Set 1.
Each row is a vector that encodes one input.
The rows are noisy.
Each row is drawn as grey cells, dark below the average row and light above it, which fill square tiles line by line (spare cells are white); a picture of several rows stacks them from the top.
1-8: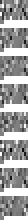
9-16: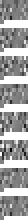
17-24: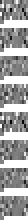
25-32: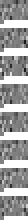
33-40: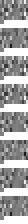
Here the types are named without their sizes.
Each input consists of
a point on a line.
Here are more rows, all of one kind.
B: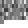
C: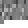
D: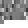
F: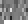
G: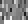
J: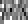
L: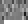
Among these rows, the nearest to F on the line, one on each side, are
C and D.
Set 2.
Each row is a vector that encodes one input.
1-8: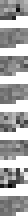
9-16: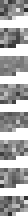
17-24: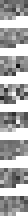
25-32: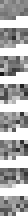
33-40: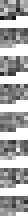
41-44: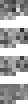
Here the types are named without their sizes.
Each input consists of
a label.
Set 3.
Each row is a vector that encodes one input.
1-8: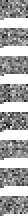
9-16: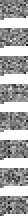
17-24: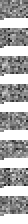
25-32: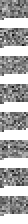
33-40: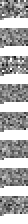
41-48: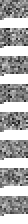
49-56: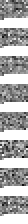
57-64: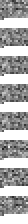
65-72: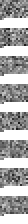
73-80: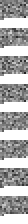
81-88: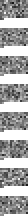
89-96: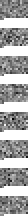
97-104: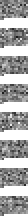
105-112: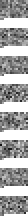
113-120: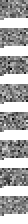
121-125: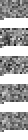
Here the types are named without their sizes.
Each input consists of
a point on a circle.
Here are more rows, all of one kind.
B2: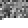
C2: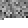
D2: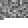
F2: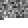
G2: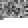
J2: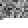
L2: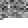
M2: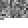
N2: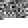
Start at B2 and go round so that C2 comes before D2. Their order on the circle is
B2, L2, M2, C2, D2, F2, N2, G2, J2.
